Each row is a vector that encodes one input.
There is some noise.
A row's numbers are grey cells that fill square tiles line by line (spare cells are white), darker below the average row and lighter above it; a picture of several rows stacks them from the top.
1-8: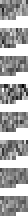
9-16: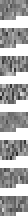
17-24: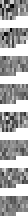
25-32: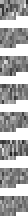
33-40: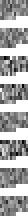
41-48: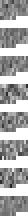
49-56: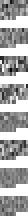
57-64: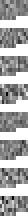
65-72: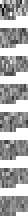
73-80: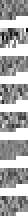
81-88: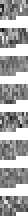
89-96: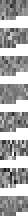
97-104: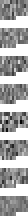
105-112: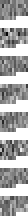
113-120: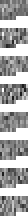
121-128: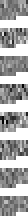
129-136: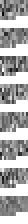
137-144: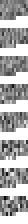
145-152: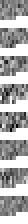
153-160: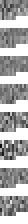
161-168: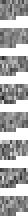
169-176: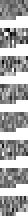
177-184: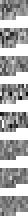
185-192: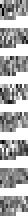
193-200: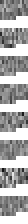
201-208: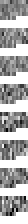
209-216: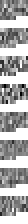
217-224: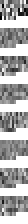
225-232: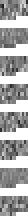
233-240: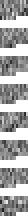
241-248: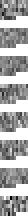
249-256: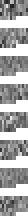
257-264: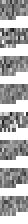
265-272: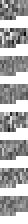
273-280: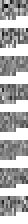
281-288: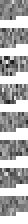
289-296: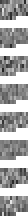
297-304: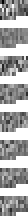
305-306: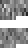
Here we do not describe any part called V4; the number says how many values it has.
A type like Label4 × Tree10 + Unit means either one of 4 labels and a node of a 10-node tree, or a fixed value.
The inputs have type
((Bool × Bool × Bool × Bool + V4) × Tree8 + Tree9) × Tree9.
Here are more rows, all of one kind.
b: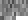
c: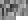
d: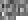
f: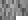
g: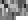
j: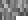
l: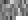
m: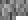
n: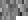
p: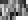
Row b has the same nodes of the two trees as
l, m and n.
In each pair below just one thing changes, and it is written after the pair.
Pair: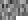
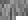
one of the four true/false values
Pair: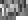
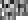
one of the four true/false values
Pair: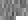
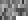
the node of one of the two trees
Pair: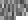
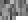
one of the four true/false values
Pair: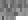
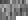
one of the four true/false values
